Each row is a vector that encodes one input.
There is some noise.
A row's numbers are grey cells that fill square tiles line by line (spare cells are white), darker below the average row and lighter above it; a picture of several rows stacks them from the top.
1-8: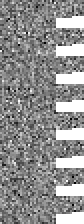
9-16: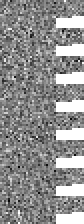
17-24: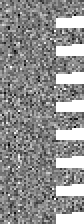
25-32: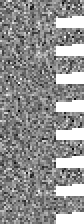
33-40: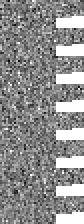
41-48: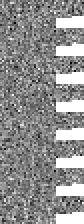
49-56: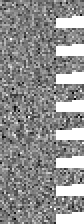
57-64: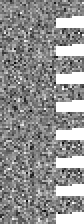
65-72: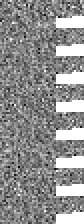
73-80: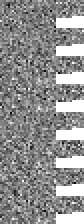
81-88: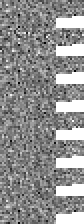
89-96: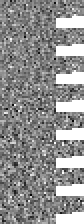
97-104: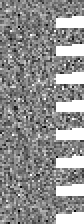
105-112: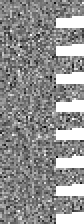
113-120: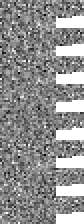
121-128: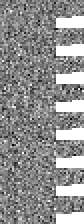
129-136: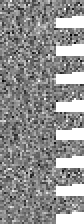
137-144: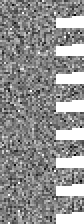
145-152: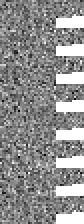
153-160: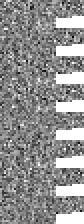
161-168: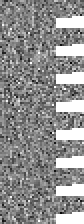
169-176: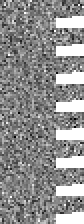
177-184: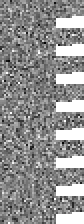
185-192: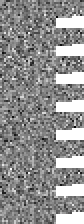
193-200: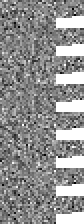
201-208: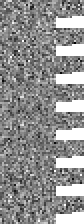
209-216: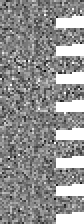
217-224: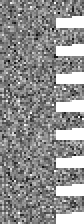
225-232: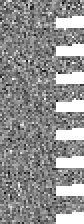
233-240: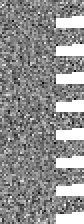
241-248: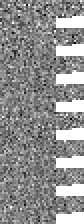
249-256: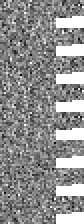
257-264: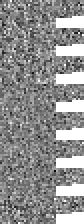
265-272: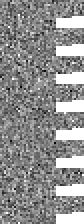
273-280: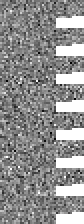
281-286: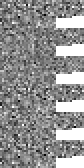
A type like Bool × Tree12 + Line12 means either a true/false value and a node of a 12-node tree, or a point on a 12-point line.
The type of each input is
(Bool × Circle11 + Unit) × Line11 + Line6.
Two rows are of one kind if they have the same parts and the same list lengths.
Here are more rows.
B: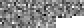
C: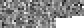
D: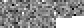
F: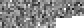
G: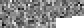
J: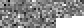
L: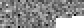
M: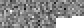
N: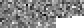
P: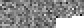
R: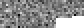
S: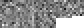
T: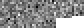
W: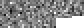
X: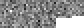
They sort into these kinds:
B, C, F, G, N
D, J, T, W
L, M, P, R, S, X

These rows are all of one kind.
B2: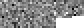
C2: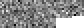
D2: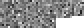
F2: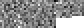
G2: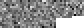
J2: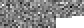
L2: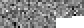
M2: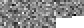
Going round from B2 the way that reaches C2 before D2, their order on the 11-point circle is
B2, G2, C2, F2, L2, J2, D2, M2.
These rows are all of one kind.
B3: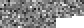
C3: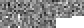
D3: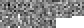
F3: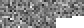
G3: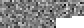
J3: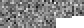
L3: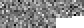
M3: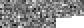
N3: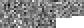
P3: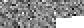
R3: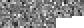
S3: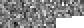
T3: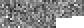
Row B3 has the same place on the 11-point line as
M3, R3 and S3.
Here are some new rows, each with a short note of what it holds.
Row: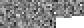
a point on an 11-point circle, a point on an 11-point line and a true/false value
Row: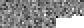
a point on an 11-point line
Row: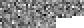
a point on a 6-point line
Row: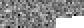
a point on an 11-point line
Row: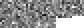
a point on a 6-point line
